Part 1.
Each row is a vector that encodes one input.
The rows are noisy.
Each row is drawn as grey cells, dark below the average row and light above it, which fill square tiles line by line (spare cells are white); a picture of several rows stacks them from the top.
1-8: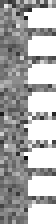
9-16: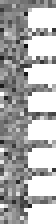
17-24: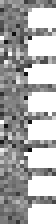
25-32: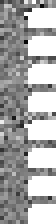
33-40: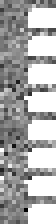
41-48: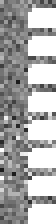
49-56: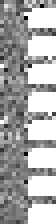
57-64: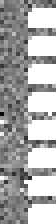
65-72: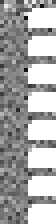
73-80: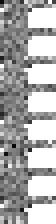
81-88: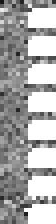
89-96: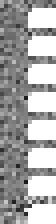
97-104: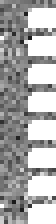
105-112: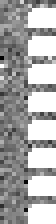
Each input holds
either a fixed value, or a point on each of two 9-point lines, or four true/false values.
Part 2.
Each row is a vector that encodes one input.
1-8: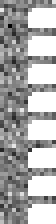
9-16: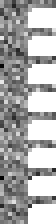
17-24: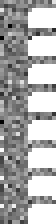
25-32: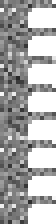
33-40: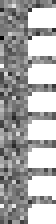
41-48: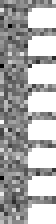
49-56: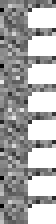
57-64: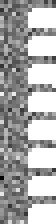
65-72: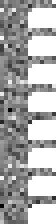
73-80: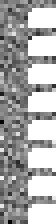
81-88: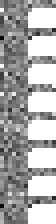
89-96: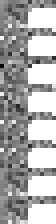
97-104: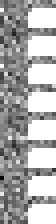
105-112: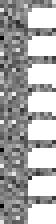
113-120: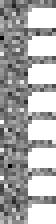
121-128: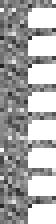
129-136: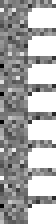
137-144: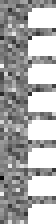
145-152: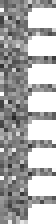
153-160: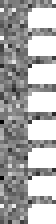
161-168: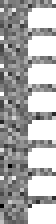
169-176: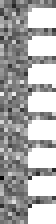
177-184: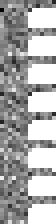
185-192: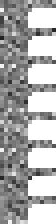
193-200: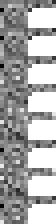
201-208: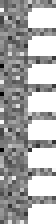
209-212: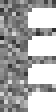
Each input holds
either one of 6 labels, or three true/false values.
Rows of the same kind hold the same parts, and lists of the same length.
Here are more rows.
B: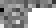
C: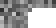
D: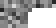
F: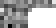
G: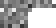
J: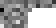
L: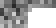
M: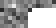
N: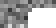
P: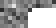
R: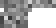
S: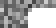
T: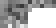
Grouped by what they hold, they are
B, C, D, J, L, M, N, P, T
F, G, R, S

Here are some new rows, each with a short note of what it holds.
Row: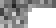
three true/false values
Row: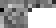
three true/false values
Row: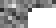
three true/false values
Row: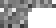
one of 6 labels
